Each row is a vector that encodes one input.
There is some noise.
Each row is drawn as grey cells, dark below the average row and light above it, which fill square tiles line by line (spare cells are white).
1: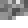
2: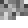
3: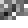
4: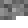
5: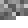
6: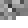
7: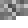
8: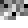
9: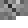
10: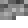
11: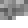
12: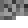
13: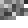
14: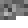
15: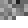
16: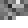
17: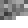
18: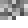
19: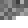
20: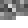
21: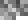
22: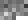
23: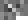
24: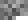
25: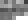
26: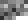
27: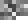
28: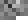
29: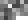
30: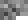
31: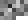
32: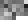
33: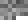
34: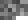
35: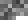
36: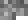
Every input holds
a point on a 5-point line and a true/false value.
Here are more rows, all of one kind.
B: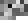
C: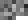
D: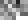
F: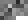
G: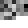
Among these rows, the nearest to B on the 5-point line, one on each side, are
C and D.
